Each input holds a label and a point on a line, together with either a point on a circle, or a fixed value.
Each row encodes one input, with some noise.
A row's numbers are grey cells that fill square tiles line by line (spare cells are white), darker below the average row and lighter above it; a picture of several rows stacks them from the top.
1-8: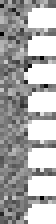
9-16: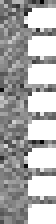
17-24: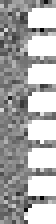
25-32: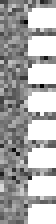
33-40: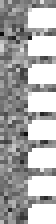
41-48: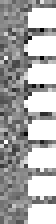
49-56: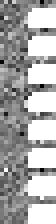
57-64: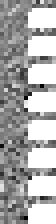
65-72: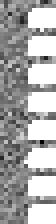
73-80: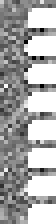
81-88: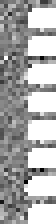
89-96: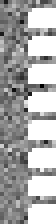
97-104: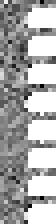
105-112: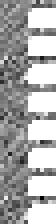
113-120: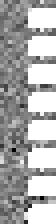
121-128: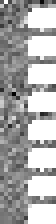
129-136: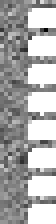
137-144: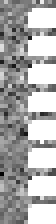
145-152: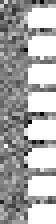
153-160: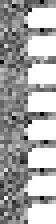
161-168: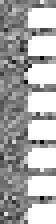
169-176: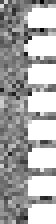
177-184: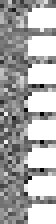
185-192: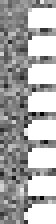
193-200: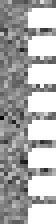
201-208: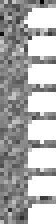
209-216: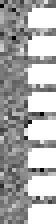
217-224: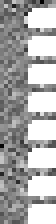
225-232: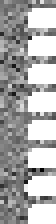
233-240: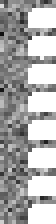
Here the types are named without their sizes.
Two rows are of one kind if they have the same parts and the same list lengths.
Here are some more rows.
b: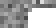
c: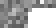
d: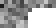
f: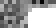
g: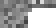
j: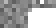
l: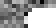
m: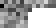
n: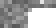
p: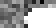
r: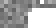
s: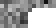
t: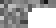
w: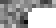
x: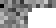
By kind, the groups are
b, c, d, f, l, m, s, w, x
g, j, n, p, r, t

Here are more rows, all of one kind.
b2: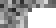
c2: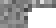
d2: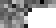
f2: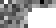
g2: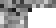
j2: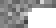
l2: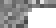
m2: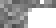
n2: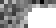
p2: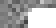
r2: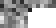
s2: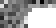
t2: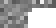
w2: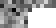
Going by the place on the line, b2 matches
g2, r2 and w2.
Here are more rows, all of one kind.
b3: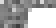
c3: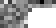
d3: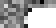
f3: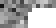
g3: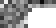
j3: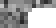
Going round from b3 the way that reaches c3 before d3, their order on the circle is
b3, f3, c3, d3, g3, j3.
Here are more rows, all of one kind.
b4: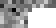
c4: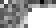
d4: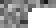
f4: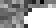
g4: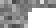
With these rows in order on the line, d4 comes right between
c4 and g4.
